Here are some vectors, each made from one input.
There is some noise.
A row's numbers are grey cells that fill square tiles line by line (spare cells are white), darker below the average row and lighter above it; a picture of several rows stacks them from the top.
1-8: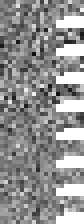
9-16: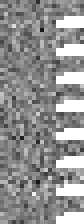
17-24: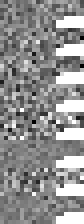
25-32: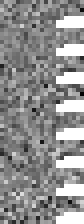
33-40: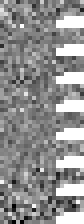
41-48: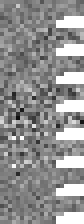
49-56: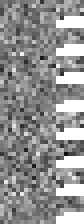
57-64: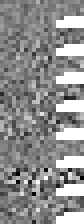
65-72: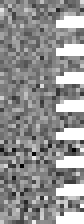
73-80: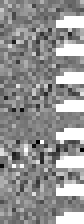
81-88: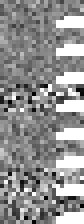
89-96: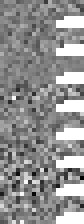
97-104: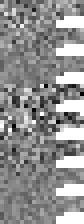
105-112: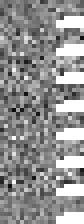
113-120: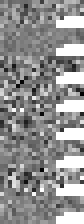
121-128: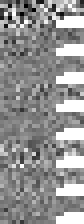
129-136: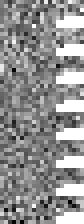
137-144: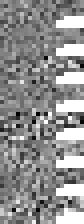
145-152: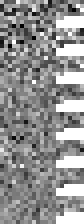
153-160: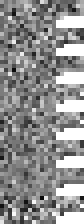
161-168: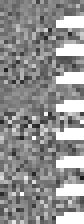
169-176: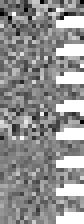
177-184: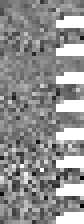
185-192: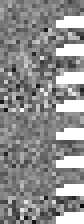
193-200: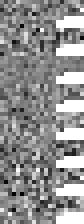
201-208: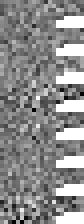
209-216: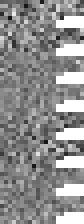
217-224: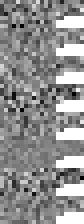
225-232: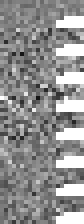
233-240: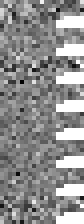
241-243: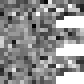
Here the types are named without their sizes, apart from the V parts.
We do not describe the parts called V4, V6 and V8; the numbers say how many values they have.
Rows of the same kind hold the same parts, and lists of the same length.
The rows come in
5 kinds.
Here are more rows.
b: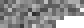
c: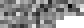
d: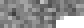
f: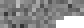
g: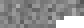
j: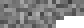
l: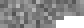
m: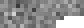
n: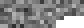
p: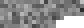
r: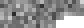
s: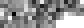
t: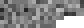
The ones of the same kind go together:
b, d, t
c, f, g
j, n
l, p, r, s
m

